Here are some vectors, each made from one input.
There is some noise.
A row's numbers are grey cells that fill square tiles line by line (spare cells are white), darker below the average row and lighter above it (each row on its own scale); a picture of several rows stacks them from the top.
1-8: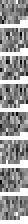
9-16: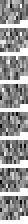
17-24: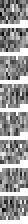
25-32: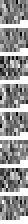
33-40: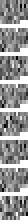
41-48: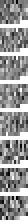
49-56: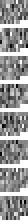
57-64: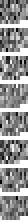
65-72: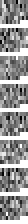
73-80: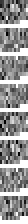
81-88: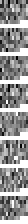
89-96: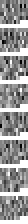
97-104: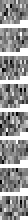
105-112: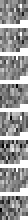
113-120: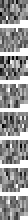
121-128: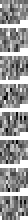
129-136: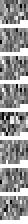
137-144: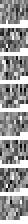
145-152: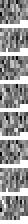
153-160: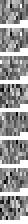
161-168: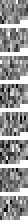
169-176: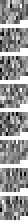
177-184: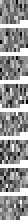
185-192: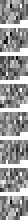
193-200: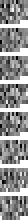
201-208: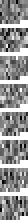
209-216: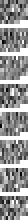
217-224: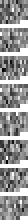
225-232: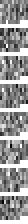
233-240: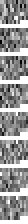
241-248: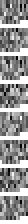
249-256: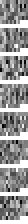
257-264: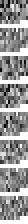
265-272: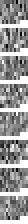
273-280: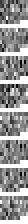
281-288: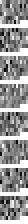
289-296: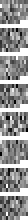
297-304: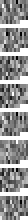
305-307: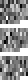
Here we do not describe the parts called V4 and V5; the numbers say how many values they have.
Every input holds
either one of 12 labels, or a point on a 6-point line, a point on a 7-point line, a true/false value, a value of V4 and a value of V5.
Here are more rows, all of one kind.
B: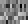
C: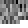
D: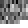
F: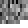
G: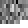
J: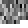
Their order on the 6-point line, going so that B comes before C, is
F, J, B, G, C, D.
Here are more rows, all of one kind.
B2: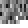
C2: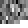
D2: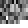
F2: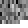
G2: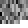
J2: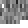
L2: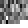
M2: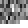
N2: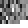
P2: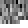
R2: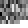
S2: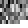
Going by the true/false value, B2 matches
J2 and P2.
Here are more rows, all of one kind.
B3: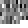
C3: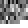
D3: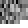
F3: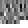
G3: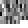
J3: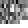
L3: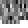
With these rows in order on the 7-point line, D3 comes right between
B3 and F3.
